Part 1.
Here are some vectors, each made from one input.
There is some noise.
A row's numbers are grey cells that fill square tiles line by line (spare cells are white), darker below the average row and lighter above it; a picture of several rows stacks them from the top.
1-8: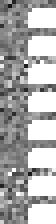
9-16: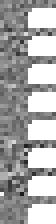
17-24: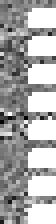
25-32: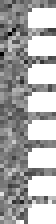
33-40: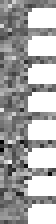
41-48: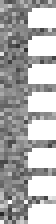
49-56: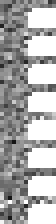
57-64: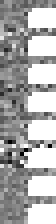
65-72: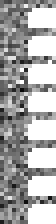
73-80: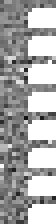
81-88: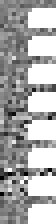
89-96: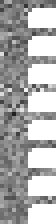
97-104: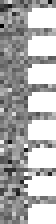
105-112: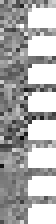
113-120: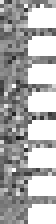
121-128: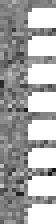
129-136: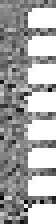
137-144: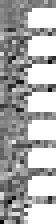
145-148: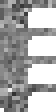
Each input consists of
either a point on a 9-point circle and a true/false value, or a fixed value.
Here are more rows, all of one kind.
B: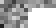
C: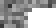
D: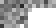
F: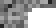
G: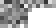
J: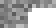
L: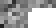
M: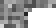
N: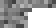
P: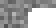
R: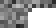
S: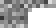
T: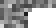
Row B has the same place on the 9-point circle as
D and S.
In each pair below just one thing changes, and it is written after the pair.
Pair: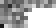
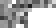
the place on the 9-point circle
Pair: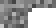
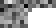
the true/false value
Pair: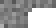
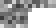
the true/false value
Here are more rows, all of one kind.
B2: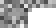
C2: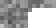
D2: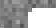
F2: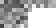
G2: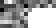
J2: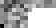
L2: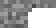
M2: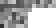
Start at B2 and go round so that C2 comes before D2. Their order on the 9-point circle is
B2, F2, C2, G2, D2, L2, M2, J2.
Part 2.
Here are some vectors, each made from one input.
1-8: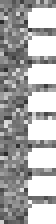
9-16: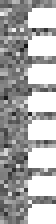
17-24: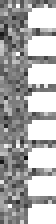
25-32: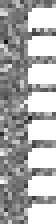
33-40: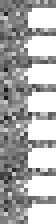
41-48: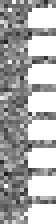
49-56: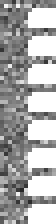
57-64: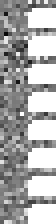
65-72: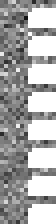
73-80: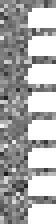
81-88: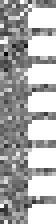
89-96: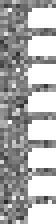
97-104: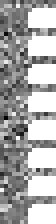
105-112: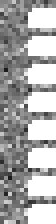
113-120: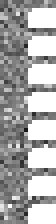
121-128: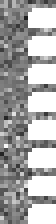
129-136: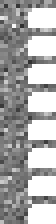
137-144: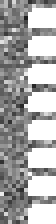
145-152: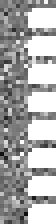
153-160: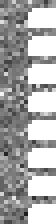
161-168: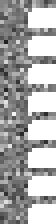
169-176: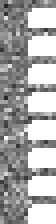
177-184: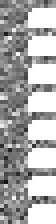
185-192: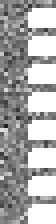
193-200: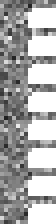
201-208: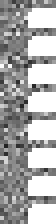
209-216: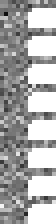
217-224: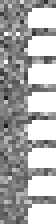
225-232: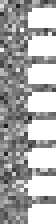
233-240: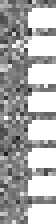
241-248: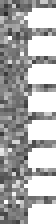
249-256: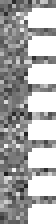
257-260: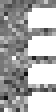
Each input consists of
either a point on an 18-point line, or a point on a 19-point line.
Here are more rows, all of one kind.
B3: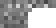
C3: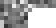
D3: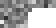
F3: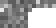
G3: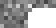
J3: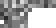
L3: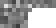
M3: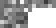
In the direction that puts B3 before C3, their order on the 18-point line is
F3, B3, G3, L3, C3, J3, M3, D3.
